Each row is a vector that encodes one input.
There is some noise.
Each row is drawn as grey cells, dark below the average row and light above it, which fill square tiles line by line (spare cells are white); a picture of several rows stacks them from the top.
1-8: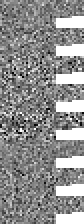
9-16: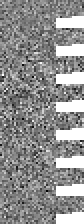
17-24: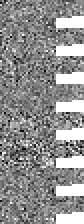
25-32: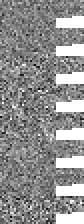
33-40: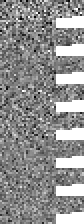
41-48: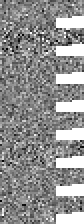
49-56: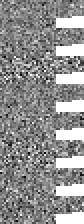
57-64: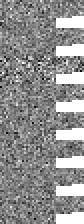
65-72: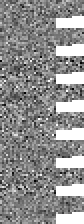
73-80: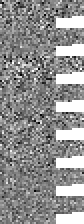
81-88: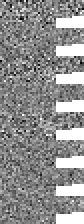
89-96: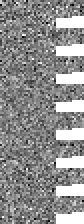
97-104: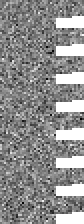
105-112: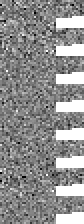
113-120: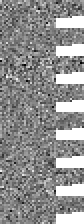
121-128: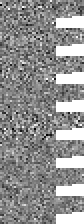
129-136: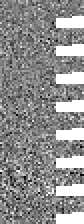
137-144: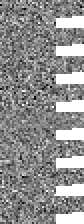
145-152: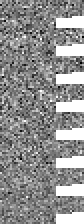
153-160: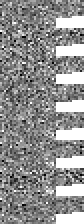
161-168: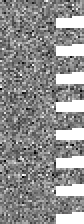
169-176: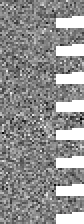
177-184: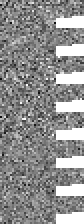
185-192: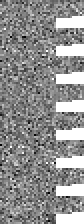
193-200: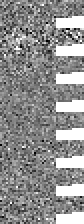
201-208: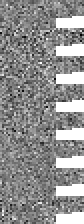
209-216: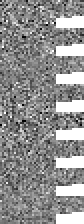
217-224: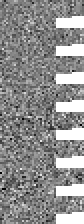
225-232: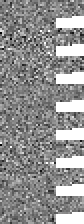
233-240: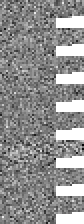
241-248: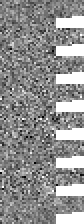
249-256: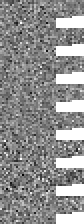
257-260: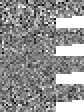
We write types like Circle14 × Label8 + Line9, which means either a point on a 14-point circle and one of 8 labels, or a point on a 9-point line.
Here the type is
(Circle6 + Unit) × Label11 + Circle13.
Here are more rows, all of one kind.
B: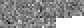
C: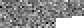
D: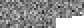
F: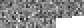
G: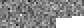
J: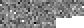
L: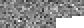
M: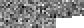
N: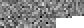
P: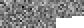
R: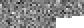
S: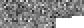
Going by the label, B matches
F, M and R.
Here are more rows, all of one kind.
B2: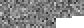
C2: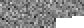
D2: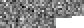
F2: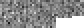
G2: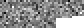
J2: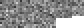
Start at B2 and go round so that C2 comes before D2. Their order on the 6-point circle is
B2, C2, J2, D2, G2, F2.
